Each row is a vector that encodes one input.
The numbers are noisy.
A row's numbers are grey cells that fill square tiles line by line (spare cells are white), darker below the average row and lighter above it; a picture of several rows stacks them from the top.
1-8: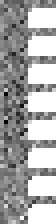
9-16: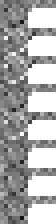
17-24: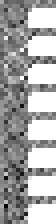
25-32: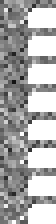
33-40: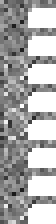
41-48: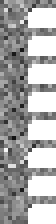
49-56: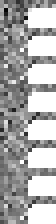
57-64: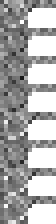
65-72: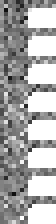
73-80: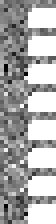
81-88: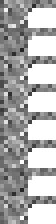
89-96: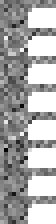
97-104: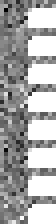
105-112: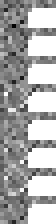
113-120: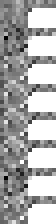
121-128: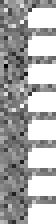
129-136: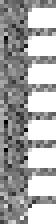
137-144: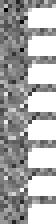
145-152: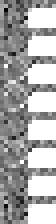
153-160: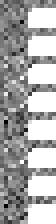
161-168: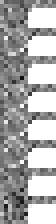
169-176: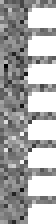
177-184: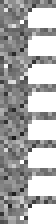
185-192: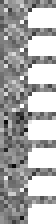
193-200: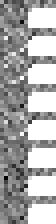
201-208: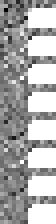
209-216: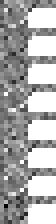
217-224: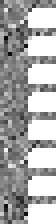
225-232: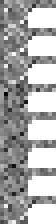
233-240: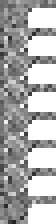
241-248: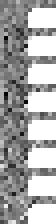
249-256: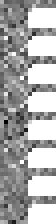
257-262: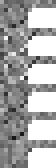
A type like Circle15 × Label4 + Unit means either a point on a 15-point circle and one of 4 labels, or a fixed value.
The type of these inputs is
Line4.
